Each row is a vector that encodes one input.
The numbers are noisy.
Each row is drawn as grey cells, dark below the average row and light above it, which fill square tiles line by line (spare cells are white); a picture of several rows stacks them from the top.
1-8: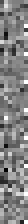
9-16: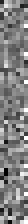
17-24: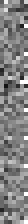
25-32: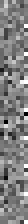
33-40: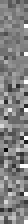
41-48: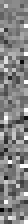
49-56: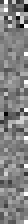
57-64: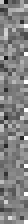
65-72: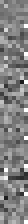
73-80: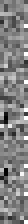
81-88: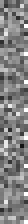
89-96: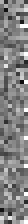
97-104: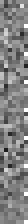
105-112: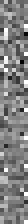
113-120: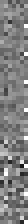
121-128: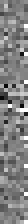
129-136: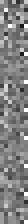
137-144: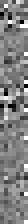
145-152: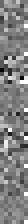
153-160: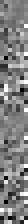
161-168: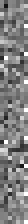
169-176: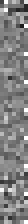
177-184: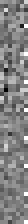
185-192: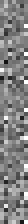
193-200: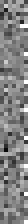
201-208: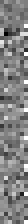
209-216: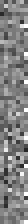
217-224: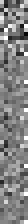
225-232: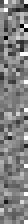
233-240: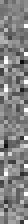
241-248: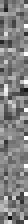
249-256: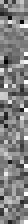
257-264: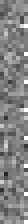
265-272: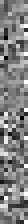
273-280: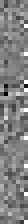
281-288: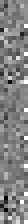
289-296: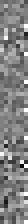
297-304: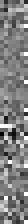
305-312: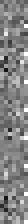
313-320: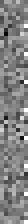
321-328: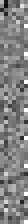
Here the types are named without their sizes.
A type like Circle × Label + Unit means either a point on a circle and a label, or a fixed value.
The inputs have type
List(Line).
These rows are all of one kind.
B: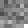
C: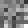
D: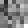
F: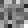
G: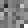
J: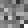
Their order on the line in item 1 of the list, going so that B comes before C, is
D, G, F, B, J, C.
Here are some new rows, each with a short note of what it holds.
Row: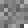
a list of one item
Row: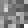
a list of one item
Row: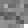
a list of two items
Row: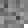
a list of two items
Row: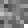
a list of three items
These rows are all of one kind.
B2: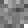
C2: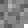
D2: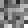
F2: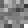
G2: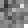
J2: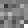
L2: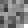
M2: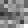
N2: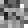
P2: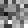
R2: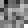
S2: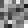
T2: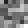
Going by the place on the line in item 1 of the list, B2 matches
F2, L2 and S2.
